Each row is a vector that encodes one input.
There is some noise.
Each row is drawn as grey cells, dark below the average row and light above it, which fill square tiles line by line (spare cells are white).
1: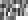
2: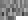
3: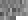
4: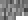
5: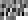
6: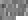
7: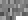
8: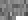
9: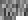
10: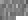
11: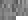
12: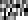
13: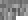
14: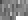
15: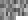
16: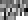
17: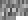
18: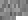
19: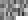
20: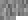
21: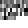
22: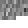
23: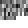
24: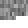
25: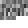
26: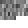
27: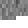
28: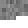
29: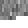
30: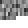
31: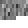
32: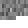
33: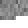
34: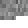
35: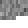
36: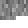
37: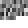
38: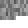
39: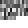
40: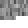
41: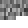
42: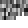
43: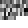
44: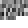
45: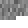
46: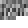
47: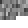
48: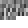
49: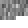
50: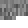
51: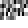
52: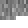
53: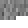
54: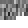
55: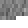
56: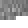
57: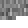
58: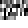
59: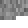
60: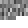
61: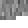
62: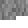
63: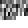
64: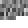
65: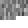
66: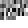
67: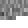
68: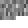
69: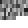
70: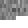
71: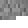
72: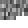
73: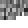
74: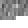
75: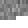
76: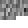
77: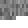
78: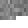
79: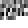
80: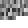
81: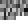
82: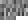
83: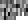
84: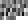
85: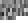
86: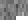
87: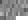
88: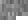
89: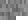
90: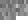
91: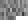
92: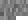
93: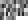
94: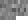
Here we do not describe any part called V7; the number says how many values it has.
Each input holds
a point on a 6-point line, together with either a point on a 6-point line, or a value of V7.
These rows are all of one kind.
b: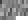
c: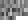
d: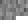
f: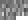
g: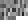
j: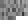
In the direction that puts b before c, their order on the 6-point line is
b, f, d, g, j, c.
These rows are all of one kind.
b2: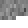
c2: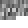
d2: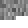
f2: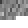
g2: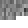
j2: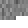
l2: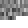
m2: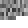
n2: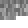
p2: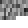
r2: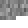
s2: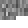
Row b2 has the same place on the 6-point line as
d2, g2 and p2.
